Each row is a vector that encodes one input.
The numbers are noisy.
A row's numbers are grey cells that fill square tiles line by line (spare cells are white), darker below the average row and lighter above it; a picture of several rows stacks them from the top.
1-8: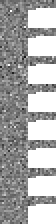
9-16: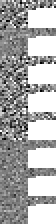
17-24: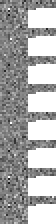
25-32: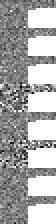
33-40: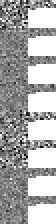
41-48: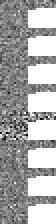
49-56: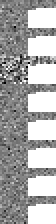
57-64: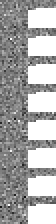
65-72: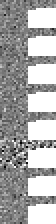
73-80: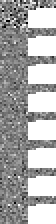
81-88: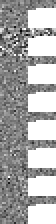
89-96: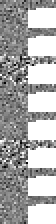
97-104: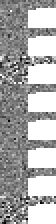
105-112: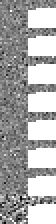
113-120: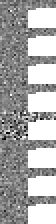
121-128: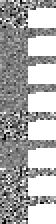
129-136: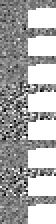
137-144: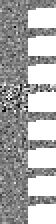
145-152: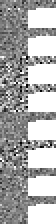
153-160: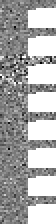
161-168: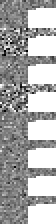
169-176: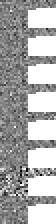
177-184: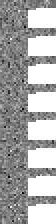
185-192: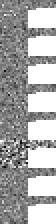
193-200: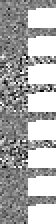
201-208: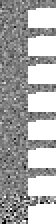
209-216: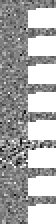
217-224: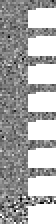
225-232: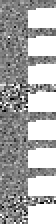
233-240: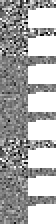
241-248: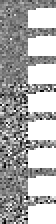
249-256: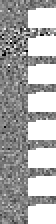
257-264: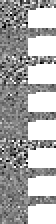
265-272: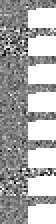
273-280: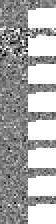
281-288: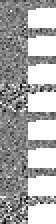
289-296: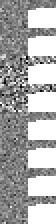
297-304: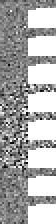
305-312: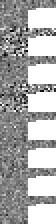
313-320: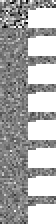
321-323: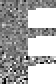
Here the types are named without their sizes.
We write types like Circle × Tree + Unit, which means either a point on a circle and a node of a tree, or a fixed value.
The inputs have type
Bool × Bool × Bool × Circle + Label × List(Line).
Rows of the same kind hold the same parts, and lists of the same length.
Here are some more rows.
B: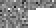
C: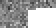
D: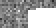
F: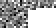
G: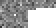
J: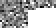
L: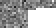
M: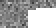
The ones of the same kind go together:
B, L
C, M
D
F, J
G

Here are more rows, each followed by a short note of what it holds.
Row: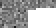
a label, together with a list of two items
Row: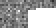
a label, together with a list of one item
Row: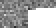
a label, together with a list of three items
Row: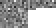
a label, together with the empty list
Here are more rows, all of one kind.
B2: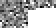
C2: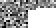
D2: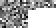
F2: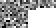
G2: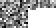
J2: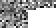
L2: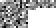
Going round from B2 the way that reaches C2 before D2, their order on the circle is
B2, F2, C2, L2, G2, D2, J2.
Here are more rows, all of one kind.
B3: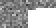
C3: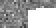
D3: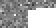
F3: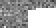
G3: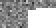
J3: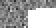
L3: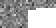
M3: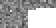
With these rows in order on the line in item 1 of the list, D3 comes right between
F3 and L3.
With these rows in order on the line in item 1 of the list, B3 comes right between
C3 and F3.
